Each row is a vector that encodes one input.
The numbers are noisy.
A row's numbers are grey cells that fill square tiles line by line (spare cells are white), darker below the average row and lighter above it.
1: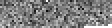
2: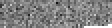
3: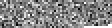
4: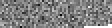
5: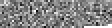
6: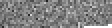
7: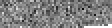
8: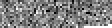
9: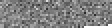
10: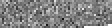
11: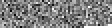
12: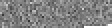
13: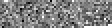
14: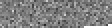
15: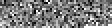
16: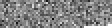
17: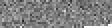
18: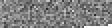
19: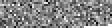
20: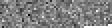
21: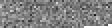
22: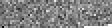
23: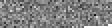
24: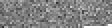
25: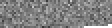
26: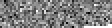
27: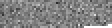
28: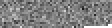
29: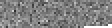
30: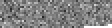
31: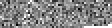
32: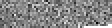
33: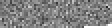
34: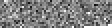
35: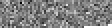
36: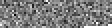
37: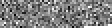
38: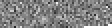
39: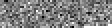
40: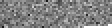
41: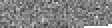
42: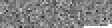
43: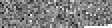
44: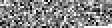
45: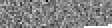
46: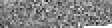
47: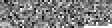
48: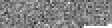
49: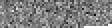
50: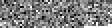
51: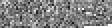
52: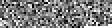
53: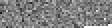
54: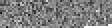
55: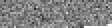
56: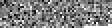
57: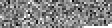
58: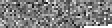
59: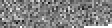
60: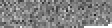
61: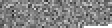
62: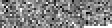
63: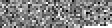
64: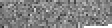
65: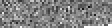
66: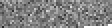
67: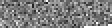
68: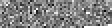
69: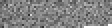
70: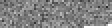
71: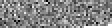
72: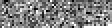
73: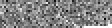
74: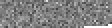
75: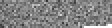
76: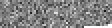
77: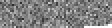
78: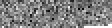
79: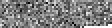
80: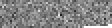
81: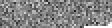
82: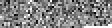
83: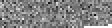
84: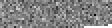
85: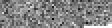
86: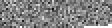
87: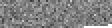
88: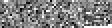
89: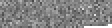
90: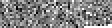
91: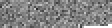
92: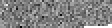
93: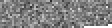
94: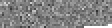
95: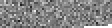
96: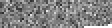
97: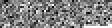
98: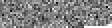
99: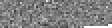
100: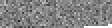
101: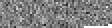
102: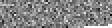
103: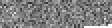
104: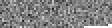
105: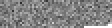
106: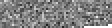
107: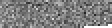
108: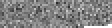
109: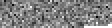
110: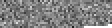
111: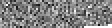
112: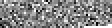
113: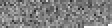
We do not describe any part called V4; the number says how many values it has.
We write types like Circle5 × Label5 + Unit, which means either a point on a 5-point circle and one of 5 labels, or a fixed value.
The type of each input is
List2(Bool × V4).
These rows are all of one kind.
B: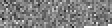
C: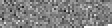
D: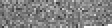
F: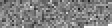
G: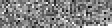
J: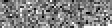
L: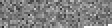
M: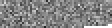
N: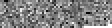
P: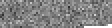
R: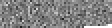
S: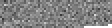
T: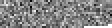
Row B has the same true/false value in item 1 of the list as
D, G, L and N.
